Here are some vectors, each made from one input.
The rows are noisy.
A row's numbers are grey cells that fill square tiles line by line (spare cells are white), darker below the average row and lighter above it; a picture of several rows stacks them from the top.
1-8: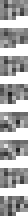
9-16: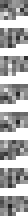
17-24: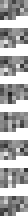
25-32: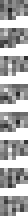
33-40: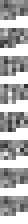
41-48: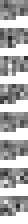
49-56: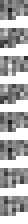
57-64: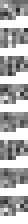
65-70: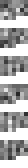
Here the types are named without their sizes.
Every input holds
a point on a line and a true/false value.
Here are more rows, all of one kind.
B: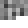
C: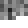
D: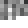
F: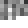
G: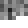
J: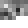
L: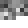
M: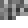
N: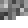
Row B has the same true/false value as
D, F and L.
